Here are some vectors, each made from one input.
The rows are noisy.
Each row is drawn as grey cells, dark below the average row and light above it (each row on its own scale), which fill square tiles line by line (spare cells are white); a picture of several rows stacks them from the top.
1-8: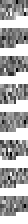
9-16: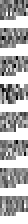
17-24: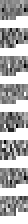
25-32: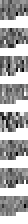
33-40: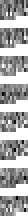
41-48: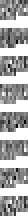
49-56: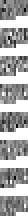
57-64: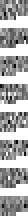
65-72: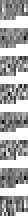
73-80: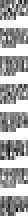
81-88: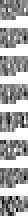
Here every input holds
a point on a 12-point line, together with either a fixed value, or four true/false values.
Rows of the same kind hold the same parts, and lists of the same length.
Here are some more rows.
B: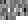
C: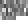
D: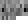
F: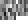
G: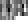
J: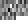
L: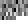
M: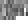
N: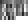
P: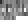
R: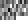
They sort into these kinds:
B, C, D, G, L, M, N, P
F, J, R

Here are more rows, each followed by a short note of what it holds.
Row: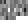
a point on a 12-point line and four true/false values
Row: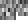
a point on a 12-point line
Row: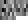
a point on a 12-point line and four true/false values
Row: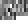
a point on a 12-point line
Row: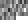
a point on a 12-point line
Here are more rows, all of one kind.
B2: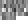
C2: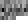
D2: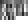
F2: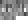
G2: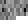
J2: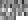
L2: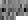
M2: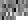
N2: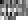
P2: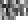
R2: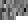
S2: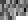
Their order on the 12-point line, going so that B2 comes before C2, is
J2, M2, B2, F2, P2, D2, N2, S2, R2, L2, G2, C2.
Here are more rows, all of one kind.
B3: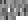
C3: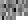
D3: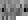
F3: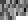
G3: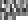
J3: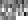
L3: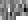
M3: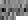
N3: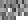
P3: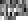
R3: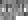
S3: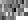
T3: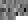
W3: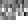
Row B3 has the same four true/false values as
J3, R3 and W3.
